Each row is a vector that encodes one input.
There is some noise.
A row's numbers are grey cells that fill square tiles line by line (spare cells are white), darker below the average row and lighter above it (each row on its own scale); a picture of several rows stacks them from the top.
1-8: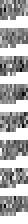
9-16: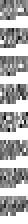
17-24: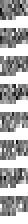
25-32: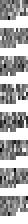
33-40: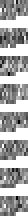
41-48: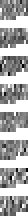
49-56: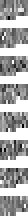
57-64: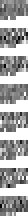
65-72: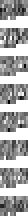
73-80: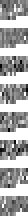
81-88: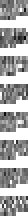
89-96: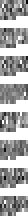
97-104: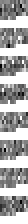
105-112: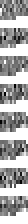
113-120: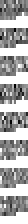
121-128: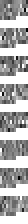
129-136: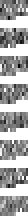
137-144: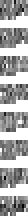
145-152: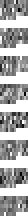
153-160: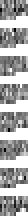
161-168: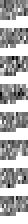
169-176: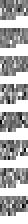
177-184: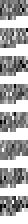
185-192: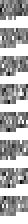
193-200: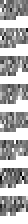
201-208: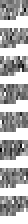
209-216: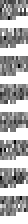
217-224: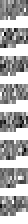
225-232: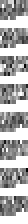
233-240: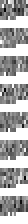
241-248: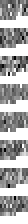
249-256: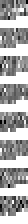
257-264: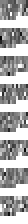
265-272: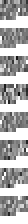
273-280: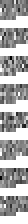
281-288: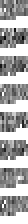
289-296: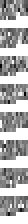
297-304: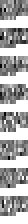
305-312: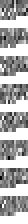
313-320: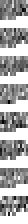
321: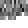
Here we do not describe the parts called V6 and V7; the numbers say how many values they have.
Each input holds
either a fixed value, or one of 10 labels, a true/false value and a value of V6, or a point on each of two 3-point lines and a value of V7.
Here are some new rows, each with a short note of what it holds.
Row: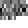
a point on each of two 3-point lines and a value of V7
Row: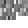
one of 10 labels, a true/false value and a value of V6
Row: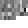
one of 10 labels, a true/false value and a value of V6
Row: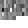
one of 10 labels, a true/false value and a value of V6
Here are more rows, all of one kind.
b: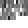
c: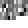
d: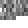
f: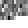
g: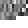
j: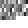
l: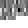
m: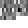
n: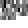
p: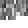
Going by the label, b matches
l, m, n and p.
